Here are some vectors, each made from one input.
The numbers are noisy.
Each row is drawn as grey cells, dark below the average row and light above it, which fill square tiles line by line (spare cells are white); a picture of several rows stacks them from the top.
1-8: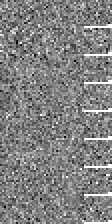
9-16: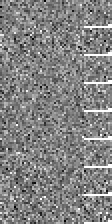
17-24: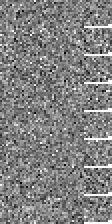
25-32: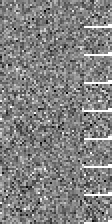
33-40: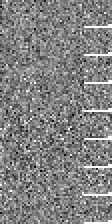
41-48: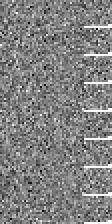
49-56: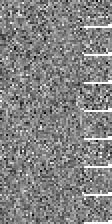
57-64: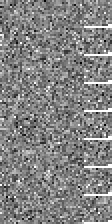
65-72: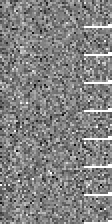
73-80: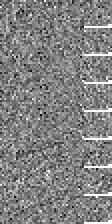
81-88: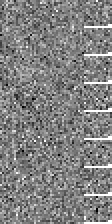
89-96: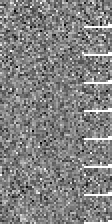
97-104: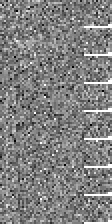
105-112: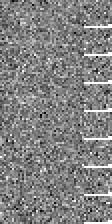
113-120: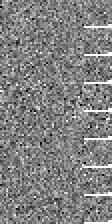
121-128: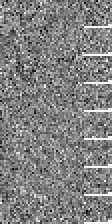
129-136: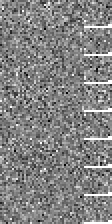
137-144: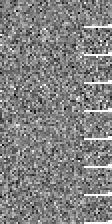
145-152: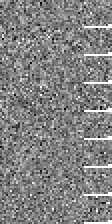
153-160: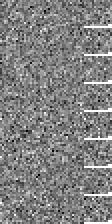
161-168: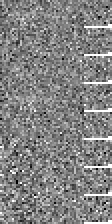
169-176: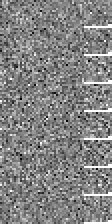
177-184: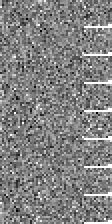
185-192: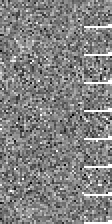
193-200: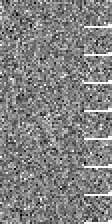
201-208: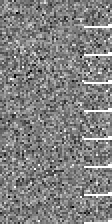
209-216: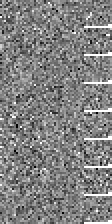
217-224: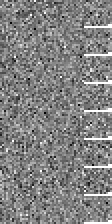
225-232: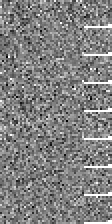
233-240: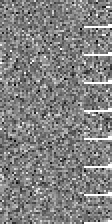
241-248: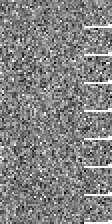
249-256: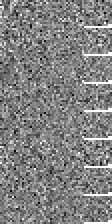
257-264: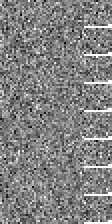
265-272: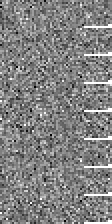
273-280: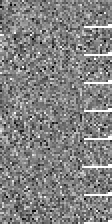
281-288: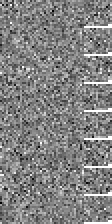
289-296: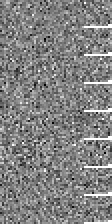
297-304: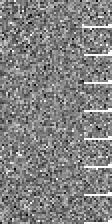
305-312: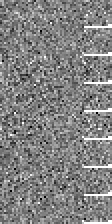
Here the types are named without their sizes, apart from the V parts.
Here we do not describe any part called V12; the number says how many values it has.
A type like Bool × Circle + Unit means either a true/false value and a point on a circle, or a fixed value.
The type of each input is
Line × (Line + V12).
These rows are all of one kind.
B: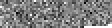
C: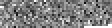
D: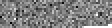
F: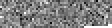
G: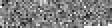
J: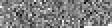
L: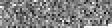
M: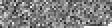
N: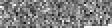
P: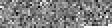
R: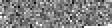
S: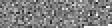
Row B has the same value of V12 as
C, J, L and N.
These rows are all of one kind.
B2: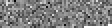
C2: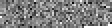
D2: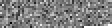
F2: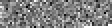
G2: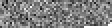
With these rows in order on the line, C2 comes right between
D2 and G2.
